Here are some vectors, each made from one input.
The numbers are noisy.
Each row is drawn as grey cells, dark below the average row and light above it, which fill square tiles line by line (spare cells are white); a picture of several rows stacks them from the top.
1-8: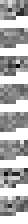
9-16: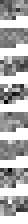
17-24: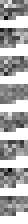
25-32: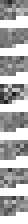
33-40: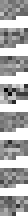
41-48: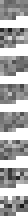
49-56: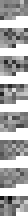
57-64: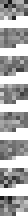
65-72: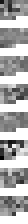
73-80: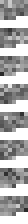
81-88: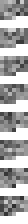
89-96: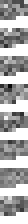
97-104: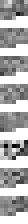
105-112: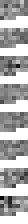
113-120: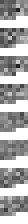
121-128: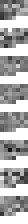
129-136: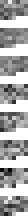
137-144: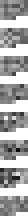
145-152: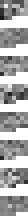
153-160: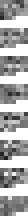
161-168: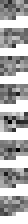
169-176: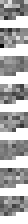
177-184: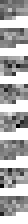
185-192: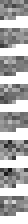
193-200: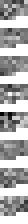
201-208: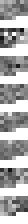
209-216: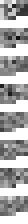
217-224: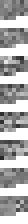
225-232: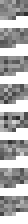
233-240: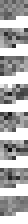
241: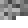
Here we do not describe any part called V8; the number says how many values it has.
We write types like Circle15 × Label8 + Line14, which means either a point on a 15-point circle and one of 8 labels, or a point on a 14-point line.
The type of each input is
Circle5 × Circle5 × List2(V8).
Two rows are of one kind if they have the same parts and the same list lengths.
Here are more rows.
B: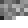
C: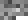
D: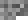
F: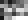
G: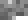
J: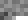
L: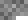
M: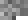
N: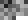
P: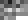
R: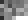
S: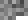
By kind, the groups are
B, C, F, G, J, L, M
D, P, R, S
N

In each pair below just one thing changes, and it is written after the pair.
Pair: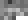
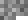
the value of V8 in item 1 of the list
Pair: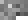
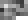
the place on one of the two 5-point circles
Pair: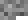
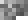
the value of V8 in item 2 of the list
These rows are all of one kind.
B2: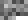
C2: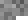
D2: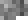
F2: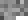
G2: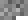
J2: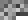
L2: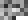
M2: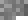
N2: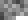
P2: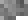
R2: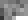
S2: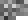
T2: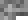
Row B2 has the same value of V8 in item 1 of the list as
C2, D2 and G2.
